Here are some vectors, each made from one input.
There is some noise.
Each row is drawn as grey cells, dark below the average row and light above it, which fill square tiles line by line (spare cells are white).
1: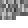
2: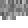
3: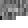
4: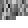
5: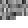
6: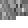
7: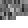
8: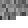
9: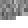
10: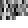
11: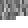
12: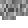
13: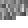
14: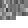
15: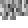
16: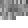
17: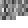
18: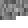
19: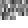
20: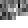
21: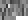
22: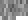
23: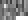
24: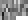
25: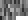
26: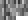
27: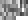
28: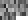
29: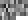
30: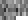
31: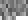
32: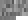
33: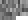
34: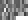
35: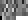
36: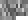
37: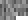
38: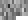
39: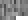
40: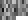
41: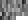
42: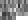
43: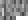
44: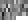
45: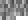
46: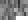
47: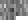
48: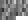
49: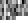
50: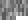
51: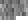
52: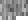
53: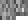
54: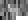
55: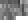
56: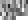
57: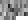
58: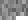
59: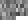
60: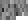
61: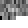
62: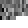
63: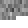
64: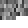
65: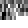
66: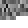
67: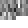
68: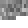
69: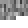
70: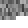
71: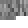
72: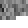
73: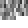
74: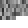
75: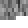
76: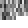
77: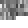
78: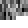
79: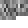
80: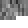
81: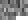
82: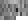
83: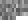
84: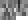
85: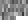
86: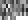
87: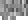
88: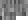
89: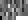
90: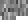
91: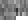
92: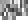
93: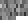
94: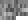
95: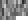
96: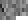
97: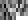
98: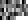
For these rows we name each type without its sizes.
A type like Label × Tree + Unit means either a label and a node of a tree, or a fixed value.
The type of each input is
(Bool × Bool × Bool + Circle) × Line.
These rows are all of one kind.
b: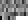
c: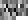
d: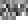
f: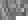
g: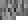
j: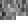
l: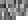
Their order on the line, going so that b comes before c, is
l, f, b, d, c, g, j.
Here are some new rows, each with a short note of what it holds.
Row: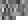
a point on a circle and a point on a line
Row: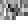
a point on a circle and a point on a line
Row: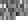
a point on a circle and a point on a line
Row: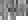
a point on a circle and a point on a line
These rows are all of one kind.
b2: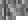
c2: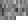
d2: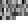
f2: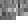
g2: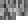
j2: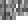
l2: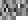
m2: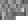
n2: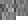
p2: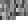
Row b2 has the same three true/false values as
l2 and n2.
